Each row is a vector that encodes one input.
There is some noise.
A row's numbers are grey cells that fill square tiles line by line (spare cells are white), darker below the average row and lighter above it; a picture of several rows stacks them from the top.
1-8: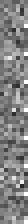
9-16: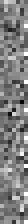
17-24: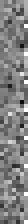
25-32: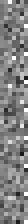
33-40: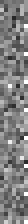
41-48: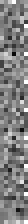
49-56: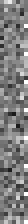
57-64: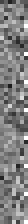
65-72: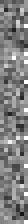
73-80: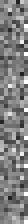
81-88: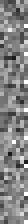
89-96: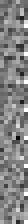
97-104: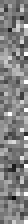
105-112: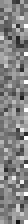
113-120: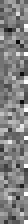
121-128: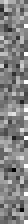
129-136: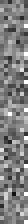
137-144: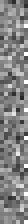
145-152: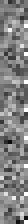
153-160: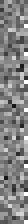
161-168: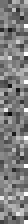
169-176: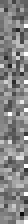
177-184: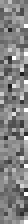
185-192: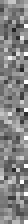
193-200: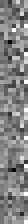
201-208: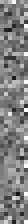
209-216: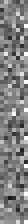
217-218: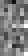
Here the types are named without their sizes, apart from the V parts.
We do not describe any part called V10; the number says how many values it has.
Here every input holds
a true/false value and a value of V10, together with either a label, or a point on a line.
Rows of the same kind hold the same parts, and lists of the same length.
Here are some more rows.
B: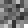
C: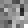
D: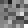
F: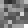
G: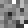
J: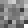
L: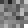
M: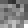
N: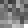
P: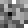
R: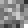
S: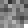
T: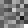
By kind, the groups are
B, D, F, G, J, L, P, T
C, M, N, R, S

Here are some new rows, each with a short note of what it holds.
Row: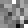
a point on a line, a true/false value and a value of V10
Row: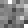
a point on a line, a true/false value and a value of V10
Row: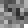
a point on a line, a true/false value and a value of V10
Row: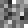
a point on a line, a true/false value and a value of V10
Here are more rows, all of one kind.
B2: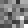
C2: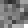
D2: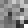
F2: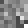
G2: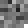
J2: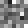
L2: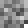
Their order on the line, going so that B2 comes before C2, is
L2, F2, D2, J2, B2, G2, C2.
